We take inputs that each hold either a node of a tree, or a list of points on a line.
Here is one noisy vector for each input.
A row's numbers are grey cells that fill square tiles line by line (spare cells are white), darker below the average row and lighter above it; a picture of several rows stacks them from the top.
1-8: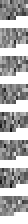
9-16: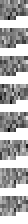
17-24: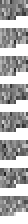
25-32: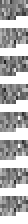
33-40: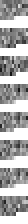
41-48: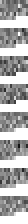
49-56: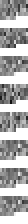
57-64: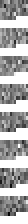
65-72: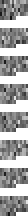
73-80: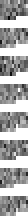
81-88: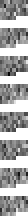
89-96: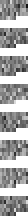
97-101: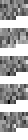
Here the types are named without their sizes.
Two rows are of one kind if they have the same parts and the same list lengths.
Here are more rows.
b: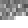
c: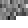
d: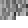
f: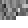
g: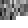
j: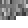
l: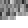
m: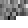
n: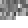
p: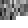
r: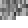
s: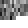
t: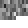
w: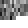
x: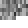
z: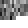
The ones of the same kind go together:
b, d, n, r, x
c, f, j, m, t
g, p, s, w, z
l

